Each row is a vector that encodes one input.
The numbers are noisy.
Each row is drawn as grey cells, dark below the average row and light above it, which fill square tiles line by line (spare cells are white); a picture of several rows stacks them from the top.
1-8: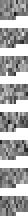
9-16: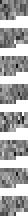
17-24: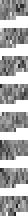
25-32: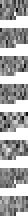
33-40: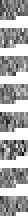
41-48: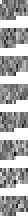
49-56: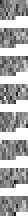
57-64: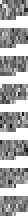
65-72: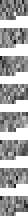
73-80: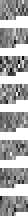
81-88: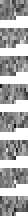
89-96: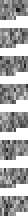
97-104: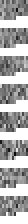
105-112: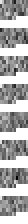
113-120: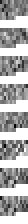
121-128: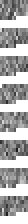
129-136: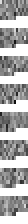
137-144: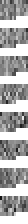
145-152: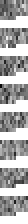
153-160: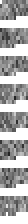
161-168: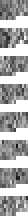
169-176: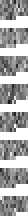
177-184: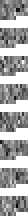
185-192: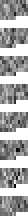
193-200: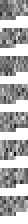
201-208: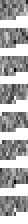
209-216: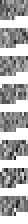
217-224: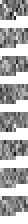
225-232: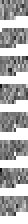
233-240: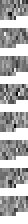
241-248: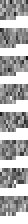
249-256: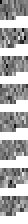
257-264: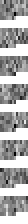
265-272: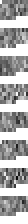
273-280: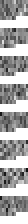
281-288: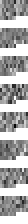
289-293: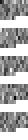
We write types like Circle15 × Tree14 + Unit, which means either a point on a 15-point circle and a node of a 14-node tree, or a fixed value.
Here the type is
Circle14 × (Line5 + Line9).
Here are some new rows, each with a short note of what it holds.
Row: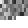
a point on a 14-point circle and a point on a 9-point line
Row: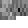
a point on a 14-point circle and a point on a 9-point line
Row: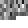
a point on a 14-point circle and a point on a 5-point line
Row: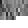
a point on a 14-point circle and a point on a 5-point line
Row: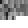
a point on a 14-point circle and a point on a 5-point line
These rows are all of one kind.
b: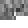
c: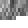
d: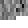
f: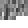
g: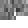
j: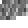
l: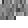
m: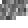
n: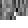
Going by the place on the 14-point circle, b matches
d, g and l.
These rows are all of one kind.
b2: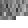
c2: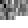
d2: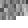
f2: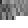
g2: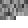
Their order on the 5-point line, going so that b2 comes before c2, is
g2, d2, b2, f2, c2.
